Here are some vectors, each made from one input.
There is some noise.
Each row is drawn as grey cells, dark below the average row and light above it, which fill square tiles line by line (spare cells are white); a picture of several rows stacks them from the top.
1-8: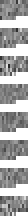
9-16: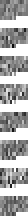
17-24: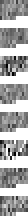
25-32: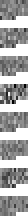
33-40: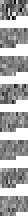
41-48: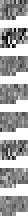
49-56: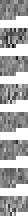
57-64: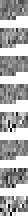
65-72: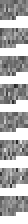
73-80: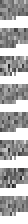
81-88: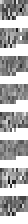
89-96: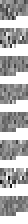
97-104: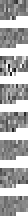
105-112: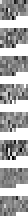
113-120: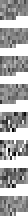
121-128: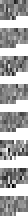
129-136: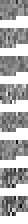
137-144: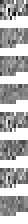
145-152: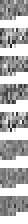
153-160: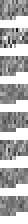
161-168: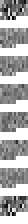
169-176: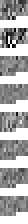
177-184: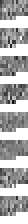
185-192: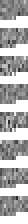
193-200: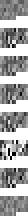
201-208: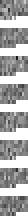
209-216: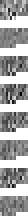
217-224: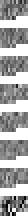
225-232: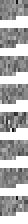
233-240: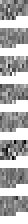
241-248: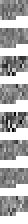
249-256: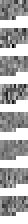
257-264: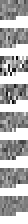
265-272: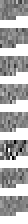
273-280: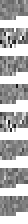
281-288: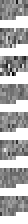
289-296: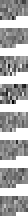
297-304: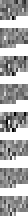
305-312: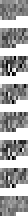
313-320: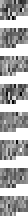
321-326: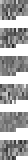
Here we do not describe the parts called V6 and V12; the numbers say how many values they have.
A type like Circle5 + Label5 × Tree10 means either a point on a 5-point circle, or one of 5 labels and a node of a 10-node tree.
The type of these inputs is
(Line7 × V12 + Line8) × V6.
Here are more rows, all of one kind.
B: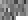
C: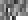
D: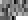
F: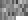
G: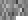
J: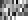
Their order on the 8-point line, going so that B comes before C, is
B, G, F, C, J, D.
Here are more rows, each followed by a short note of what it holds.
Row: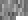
a point on an 8-point line and a value of V6
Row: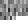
a point on a 7-point line, a value of V6 and a value of V12
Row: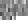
a point on a 7-point line, a value of V6 and a value of V12
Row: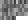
a point on a 7-point line, a value of V6 and a value of V12
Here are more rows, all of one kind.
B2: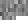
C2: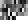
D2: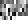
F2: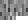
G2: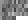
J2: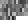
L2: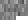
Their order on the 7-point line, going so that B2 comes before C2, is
L2, J2, F2, D2, G2, B2, C2.
